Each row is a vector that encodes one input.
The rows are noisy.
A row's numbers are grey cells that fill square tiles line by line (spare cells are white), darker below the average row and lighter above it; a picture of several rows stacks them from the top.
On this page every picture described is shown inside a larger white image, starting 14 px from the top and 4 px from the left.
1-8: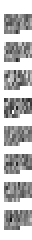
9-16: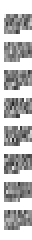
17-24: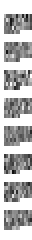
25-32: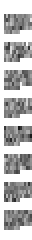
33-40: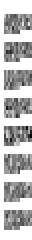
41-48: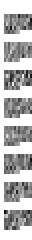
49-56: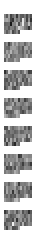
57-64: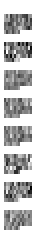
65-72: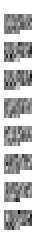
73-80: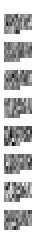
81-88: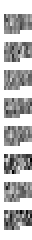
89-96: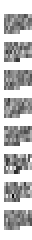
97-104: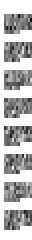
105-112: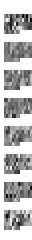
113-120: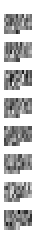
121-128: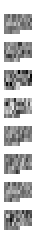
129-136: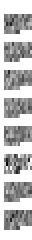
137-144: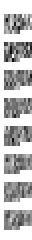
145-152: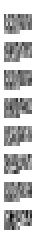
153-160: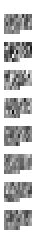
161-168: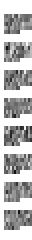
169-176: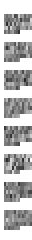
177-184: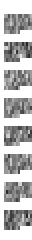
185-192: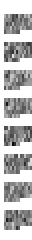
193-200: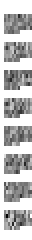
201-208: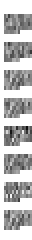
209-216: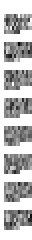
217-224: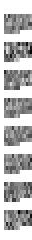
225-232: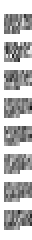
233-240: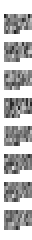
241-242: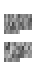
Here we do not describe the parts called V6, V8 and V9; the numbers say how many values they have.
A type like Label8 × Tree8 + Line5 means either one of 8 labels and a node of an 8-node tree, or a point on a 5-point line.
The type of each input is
(Label7 × Label7 + Unit) × V6 + (Line5 + V9) × V8.
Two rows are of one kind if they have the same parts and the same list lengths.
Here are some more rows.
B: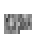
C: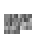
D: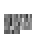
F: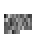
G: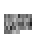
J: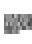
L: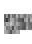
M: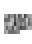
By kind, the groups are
B, J, L, M
C, D
F
G

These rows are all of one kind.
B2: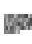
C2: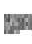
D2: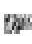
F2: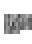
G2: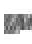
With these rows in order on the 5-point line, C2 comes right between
F2 and G2.
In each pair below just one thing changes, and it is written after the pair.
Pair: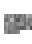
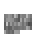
the value of V9
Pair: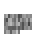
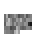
the value of V8
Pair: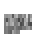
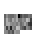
the value of V9
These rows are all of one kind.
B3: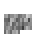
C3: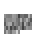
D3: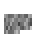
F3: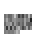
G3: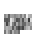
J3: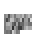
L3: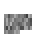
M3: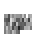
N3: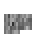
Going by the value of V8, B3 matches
G3, M3 and N3.
